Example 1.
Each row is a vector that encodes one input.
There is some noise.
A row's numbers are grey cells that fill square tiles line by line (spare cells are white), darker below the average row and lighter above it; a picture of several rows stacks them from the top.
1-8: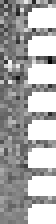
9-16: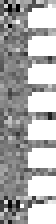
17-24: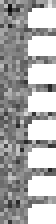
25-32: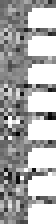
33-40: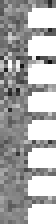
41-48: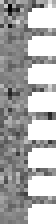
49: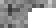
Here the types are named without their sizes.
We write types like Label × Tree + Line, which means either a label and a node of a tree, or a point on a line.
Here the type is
Line.
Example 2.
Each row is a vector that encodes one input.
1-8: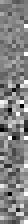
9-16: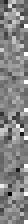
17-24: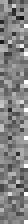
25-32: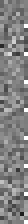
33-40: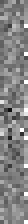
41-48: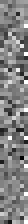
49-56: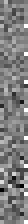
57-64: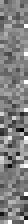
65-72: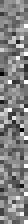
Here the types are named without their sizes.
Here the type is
Bool × Bool × Bool × Bool.
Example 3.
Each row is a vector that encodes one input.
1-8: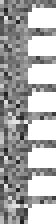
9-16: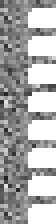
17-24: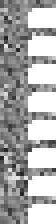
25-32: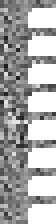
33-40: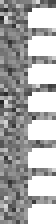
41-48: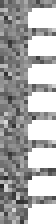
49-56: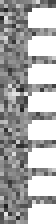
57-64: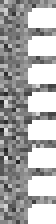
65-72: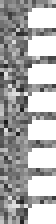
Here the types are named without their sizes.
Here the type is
Line.
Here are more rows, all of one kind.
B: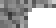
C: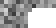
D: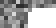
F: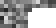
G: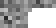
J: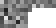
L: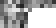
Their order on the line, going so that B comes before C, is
F, J, B, C, G, D, L.
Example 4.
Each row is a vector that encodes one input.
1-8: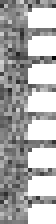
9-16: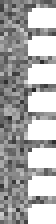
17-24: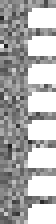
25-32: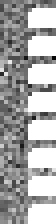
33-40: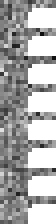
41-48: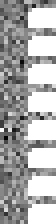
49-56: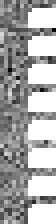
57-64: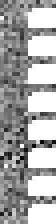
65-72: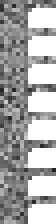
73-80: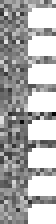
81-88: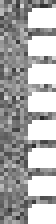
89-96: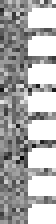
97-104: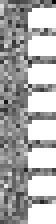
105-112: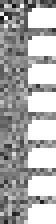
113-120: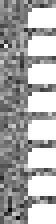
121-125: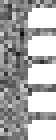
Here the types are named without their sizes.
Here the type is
Label.
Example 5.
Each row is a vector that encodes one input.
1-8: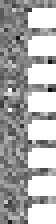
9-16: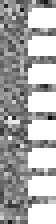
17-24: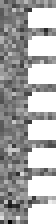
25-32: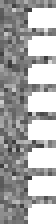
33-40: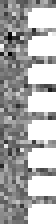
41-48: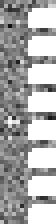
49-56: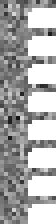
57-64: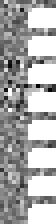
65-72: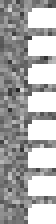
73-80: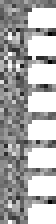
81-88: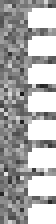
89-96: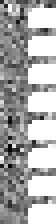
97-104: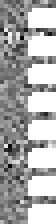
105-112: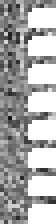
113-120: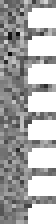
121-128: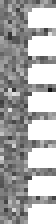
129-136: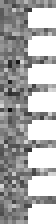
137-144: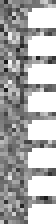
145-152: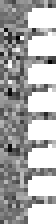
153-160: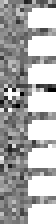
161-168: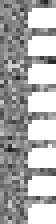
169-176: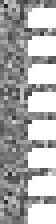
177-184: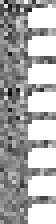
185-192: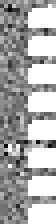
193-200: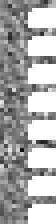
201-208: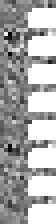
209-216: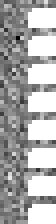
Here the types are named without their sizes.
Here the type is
Circle.
